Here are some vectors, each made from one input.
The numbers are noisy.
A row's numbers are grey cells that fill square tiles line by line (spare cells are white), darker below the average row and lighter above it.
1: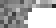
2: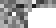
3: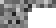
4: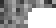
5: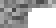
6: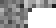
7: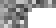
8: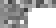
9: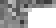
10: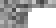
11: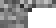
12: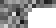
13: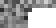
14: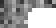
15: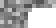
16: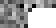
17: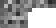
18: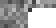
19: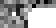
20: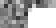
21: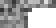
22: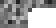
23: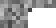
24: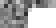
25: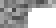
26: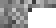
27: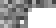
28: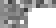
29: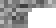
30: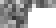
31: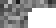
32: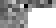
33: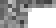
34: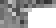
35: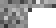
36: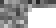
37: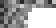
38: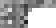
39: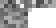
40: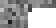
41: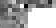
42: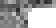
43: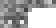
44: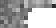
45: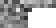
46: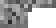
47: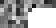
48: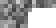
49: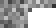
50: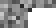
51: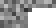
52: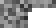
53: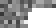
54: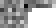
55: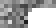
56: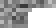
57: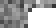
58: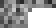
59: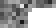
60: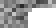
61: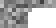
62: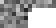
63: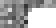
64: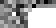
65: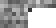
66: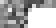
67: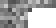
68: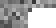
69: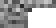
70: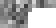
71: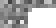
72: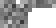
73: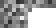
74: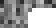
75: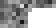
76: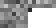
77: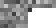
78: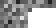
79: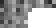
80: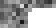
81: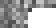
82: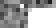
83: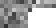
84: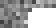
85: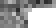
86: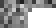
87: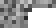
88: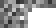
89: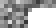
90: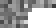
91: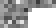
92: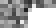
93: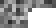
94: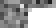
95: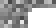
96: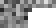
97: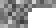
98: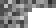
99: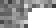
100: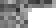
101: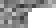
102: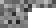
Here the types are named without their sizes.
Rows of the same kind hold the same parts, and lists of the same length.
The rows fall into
4 kinds.
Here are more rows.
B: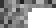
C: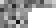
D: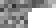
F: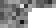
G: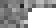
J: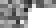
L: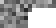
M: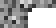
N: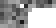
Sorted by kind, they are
B
C, D, J
F, N
G, L, M

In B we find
a point on a line.
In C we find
a label and a node of a tree.
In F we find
a label.
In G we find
a point on a line and a node of a tree.
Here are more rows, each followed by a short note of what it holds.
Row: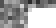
a label
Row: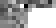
a label
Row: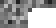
a point on a line
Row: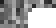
a point on a line
